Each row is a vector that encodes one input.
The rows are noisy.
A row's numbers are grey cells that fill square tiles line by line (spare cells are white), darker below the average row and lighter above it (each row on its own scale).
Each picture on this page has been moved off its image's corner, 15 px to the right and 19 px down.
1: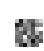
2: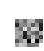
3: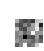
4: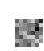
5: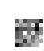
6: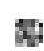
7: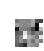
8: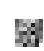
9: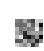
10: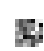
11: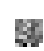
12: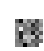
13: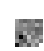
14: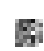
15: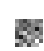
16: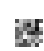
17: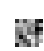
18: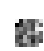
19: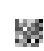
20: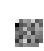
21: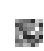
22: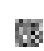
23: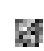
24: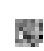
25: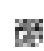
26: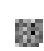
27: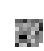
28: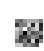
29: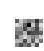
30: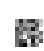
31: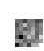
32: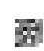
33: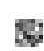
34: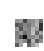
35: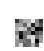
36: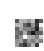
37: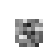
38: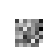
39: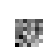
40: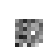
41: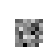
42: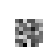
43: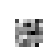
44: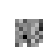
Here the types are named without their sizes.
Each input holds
a list of points on a line.
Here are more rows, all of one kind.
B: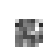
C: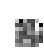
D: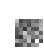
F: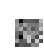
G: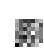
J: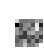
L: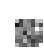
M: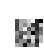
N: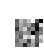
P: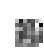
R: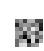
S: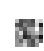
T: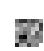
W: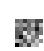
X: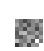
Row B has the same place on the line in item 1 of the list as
J, L, M and W.
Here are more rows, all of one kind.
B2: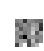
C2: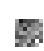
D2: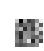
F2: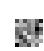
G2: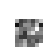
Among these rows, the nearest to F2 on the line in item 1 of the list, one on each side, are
D2 and G2.
